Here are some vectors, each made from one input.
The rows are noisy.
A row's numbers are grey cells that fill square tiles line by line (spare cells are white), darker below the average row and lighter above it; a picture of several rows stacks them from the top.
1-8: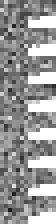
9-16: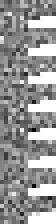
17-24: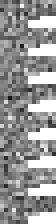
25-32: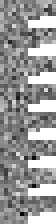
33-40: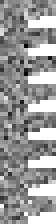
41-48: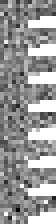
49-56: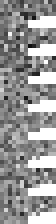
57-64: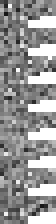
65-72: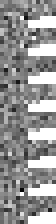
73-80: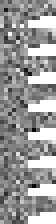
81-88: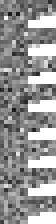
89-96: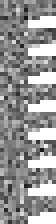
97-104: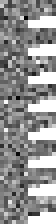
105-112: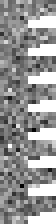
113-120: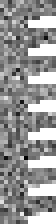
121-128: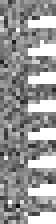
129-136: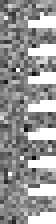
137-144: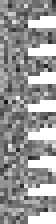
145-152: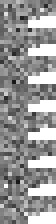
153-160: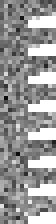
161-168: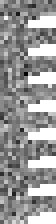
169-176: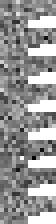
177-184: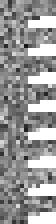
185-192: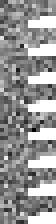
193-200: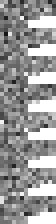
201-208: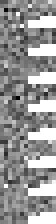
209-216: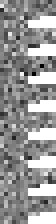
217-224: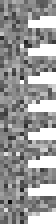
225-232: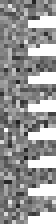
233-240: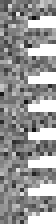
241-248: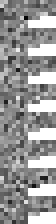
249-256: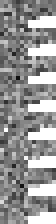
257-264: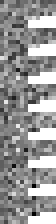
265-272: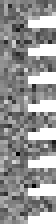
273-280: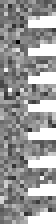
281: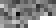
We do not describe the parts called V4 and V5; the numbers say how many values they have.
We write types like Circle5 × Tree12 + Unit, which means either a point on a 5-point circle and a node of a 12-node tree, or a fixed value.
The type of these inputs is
(Bool × Circle6 + Unit) × Line10 × (Line10 + V4) × V5.
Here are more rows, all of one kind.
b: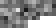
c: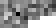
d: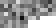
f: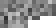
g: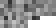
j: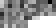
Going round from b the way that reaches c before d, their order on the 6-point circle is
b, c, d, j, f, g.
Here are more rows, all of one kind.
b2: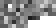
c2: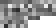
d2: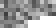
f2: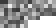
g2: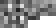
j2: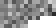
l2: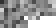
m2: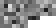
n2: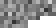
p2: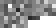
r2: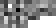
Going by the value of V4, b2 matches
c2, f2 and r2.
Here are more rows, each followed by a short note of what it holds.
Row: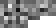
a point on a 10-point line, a value of V4 and a value of V5
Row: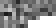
a point on each of two 10-point lines and a value of V5
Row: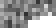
a point on a 6-point circle, a point on a 10-point line, a true/false value, a value of V4 and a value of V5
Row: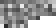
a point on a 10-point line, a value of V4 and a value of V5
